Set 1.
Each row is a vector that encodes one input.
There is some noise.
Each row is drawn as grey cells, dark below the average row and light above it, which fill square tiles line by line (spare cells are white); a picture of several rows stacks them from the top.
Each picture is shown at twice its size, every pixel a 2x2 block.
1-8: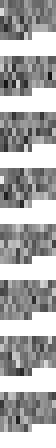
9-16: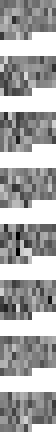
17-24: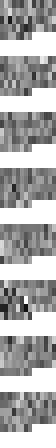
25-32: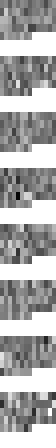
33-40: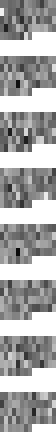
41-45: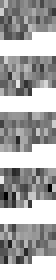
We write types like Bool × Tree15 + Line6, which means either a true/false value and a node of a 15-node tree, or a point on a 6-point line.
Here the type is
Bool × Bool × Bool + Label5.
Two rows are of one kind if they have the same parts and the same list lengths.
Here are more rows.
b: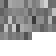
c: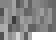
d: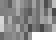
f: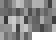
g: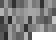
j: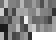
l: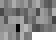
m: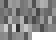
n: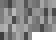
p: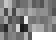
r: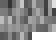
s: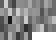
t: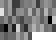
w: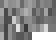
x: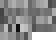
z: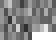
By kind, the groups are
b, c, d, f, l, m, n, r, x
g, j, p, s, t, w, z

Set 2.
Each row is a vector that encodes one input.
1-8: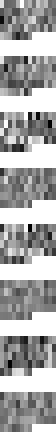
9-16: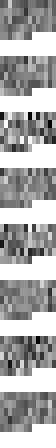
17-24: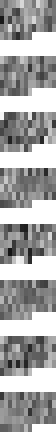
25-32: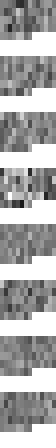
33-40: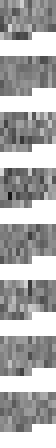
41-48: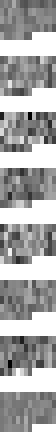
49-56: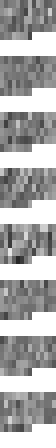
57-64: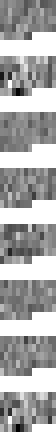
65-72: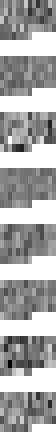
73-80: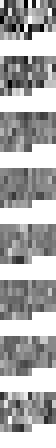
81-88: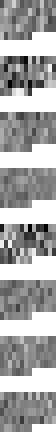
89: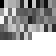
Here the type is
Circle6 × (Tree7 + Unit).
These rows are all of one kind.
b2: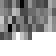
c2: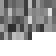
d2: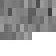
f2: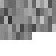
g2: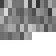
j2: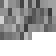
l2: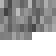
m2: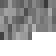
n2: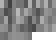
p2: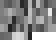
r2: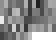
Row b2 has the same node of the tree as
d2, l2 and n2.
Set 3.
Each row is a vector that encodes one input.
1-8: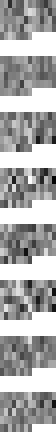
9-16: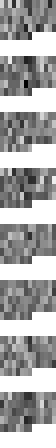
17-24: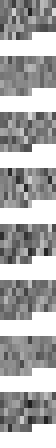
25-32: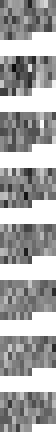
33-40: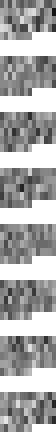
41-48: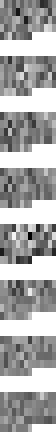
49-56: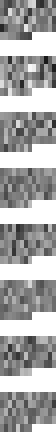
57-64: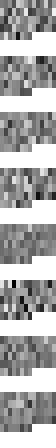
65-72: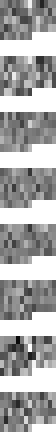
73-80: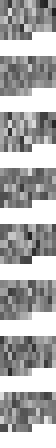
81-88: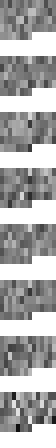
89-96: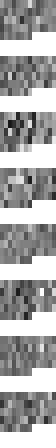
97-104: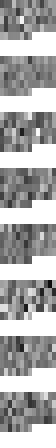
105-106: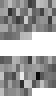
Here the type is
Label5 × (Tree10 + Unit).
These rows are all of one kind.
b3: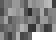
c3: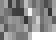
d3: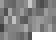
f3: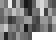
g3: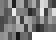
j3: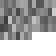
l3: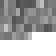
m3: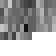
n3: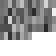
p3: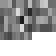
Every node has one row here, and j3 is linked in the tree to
l3 and p3.
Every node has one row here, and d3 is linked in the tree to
l3.
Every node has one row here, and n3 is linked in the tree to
g3, m3 and p3.
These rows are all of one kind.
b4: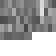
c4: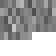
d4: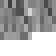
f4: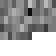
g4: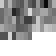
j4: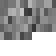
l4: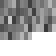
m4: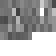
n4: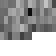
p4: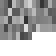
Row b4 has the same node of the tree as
m4, n4 and p4.
